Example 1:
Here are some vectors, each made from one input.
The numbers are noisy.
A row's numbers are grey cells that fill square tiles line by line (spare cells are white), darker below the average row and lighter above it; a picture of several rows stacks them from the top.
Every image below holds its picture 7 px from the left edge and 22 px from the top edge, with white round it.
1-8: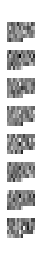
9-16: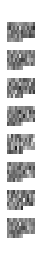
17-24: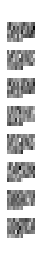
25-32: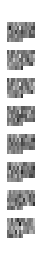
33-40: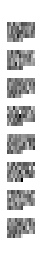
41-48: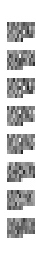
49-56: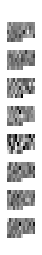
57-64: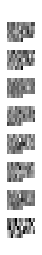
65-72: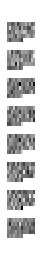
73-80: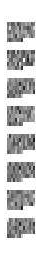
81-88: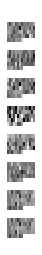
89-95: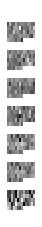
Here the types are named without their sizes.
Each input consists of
a list of points on a line.
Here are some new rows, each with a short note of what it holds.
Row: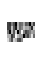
the empty list
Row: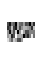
the empty list
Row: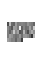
a list of one item
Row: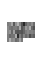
a list of two items
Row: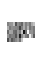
a list of two items
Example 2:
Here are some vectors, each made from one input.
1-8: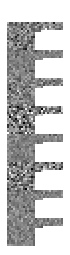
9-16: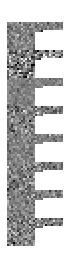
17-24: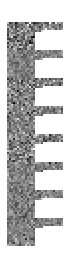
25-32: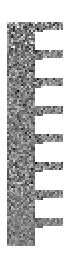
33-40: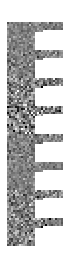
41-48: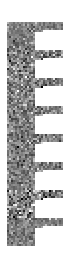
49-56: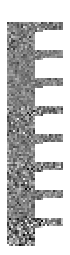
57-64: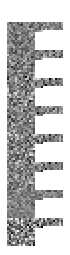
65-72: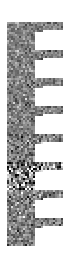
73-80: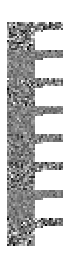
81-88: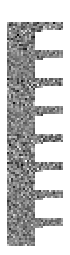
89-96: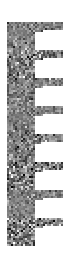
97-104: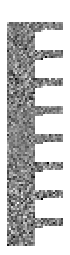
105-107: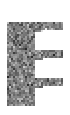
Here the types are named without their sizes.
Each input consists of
a point on a line and a true/false value.
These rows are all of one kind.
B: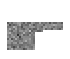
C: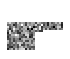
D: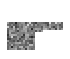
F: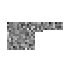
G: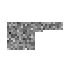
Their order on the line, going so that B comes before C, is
F, B, G, C, D.
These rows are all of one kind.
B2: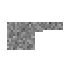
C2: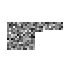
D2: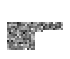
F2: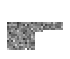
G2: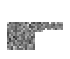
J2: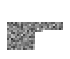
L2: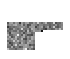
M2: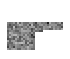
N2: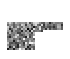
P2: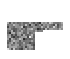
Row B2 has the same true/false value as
C2, J2 and N2.
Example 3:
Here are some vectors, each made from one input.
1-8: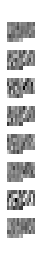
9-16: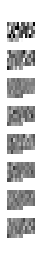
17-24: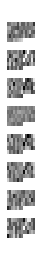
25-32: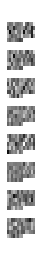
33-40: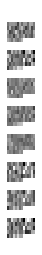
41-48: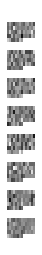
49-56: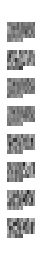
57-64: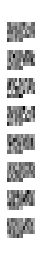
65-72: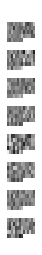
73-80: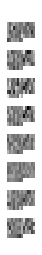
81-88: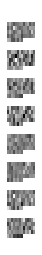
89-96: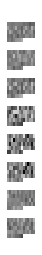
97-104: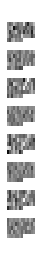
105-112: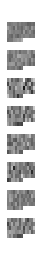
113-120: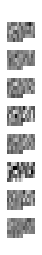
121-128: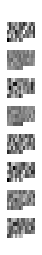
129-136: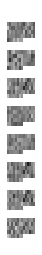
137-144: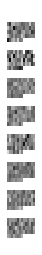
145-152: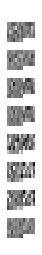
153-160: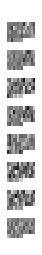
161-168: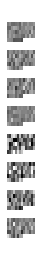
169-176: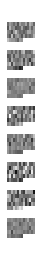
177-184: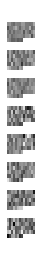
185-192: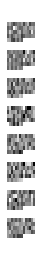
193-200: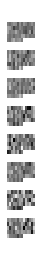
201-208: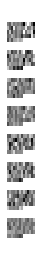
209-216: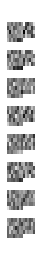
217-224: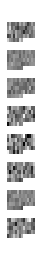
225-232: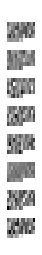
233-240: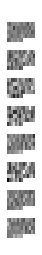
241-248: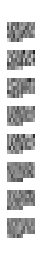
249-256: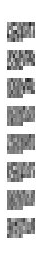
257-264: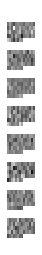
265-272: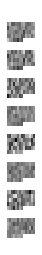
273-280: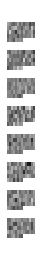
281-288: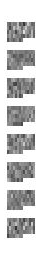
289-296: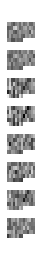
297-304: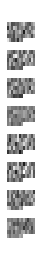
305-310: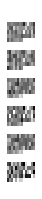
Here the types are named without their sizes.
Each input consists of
either a point on a circle, or a node of a tree.
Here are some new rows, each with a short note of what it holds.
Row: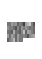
a point on a circle
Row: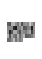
a point on a circle
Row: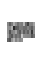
a node of a tree
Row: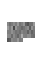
a node of a tree
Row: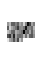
a node of a tree
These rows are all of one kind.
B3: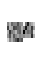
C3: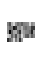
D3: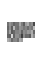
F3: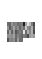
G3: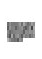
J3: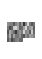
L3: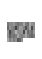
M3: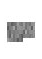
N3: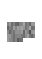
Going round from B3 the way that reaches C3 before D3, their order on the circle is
B3, F3, J3, C3, N3, L3, M3, G3, D3.
